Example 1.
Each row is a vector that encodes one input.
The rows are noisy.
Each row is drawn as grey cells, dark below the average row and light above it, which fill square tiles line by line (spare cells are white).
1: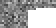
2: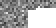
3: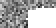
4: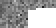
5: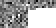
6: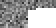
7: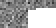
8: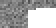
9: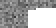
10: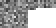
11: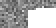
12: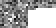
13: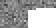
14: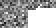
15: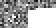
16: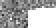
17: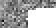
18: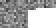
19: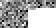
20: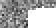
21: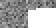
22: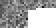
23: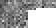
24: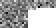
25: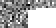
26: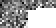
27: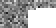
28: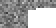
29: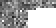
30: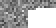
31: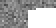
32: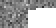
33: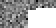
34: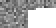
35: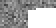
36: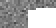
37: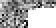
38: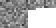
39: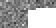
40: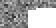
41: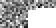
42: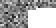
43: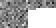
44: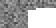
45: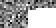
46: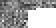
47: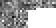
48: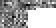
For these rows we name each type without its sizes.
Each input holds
either a point on a line, or a node of a tree.
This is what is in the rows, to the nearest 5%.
About 65% of them hold a point on a line. The rest hold a node of a tree.
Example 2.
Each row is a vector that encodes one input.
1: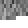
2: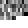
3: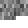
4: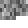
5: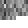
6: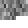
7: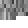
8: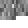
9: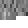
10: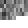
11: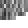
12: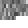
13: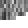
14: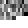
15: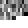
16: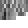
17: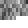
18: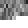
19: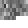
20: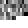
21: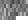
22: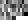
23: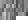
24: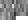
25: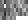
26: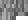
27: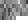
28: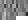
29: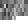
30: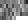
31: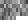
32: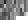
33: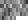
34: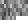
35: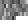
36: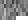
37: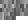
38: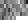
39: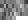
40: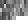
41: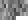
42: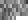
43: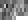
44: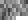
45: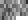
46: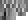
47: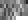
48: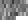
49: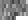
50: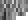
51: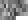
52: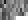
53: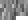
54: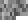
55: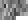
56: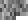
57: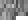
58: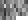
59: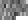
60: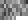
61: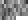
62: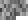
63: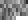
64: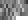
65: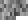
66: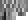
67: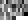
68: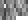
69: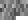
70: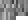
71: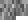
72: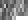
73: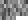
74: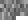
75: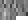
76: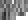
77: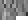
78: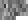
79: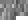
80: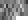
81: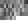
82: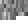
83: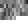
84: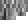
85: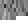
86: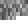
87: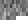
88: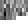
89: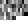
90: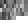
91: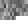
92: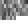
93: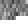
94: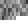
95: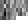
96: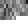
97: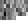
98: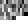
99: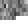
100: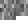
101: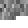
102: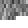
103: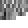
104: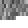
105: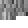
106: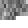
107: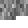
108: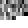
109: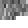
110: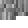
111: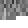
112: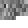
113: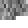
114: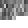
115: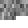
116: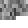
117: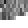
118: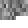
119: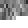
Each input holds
either a point on a 10-point circle and a true/false value, or a fixed value.
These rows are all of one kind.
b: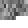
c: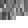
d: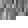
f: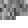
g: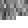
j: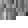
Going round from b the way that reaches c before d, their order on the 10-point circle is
b, c, j, d, g, f.
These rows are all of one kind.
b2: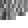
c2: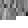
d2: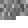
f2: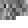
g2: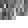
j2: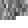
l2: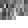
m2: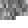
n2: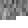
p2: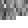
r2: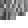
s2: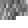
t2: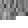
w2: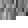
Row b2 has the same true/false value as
g2, l2, p2 and r2.
